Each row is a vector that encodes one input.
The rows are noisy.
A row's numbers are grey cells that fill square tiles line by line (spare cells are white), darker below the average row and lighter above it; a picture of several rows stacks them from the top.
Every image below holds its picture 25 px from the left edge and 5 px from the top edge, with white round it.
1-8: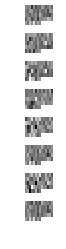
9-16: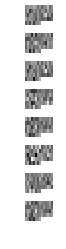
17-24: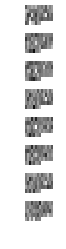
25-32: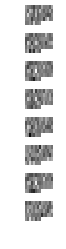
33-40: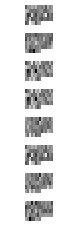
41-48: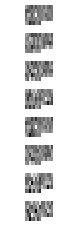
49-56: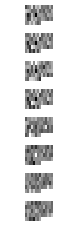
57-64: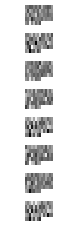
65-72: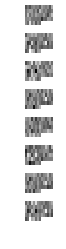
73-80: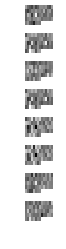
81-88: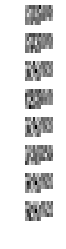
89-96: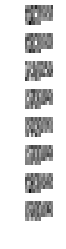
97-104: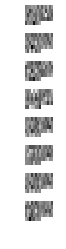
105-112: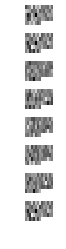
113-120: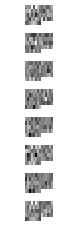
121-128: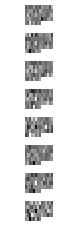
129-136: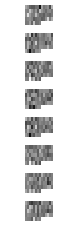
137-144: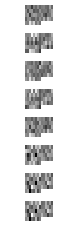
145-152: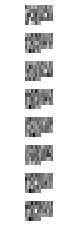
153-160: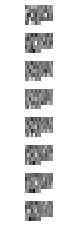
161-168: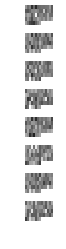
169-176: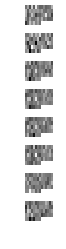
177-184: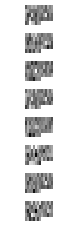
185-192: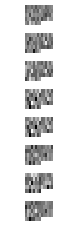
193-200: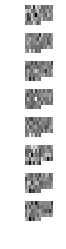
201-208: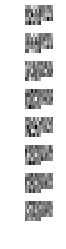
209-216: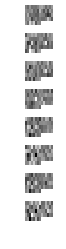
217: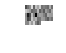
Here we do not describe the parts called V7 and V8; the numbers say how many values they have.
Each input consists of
a point on a 5-point line, together with either a point on a 5-point line, or a true/false value, a value of V7 and a value of V8.
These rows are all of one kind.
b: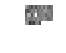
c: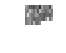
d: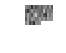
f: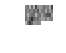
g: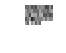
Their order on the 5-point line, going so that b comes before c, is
d, b, f, g, c.
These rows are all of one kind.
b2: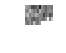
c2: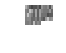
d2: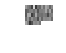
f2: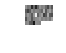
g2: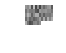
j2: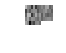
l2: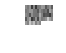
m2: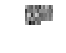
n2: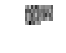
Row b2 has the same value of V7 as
g2 and m2.
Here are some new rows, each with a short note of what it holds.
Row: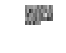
a point on each of two 5-point lines
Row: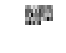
a point on each of two 5-point lines
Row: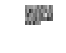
a point on each of two 5-point lines
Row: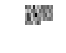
a point on each of two 5-point lines
